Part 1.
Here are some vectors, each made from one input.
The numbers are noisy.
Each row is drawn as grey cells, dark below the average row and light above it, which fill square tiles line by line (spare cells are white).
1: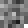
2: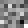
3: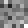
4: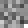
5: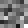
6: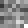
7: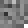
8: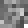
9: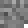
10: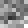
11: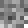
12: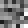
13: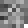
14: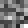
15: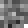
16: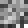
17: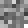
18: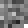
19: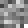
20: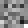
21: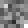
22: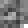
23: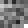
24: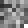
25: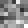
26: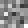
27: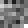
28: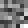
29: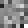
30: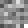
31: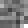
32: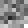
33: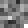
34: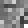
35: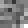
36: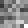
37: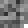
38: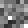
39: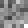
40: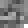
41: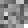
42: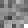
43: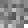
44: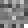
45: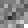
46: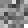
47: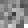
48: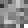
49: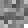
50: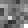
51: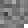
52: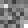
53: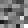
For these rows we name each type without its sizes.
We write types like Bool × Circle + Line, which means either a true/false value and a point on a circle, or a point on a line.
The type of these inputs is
Tree.
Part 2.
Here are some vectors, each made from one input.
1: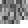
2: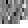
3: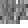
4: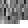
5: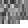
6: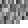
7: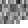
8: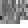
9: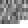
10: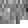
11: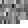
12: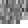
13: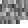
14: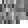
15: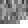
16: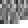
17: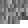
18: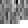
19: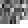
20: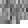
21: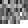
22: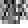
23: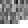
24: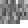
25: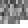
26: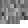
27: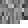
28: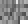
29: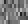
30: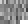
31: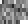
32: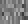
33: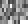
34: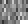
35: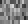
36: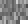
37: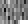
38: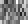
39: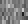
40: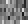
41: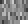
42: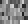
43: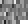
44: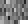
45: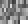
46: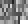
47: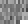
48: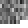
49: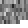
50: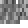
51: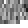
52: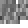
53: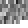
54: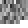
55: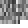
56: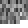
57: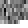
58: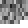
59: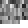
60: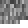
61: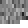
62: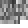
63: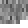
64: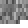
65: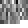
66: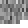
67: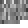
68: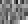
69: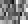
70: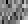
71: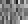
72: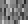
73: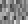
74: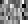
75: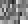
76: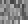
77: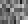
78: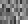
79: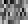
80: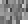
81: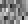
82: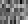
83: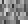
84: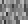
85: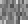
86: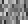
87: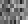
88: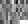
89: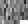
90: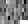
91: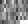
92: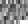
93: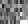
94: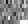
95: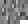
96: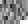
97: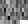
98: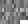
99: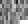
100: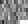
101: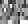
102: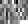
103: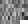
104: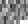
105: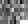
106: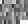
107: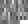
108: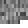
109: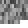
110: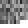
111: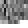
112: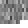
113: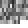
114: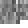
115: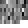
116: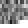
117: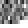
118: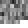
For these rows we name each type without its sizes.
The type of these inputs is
Tree.
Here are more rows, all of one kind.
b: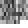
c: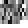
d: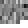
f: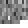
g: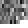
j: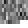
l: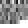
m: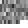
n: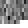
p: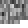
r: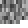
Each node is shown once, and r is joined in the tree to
m.
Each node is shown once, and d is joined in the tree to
b, c and j.
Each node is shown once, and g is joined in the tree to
l.
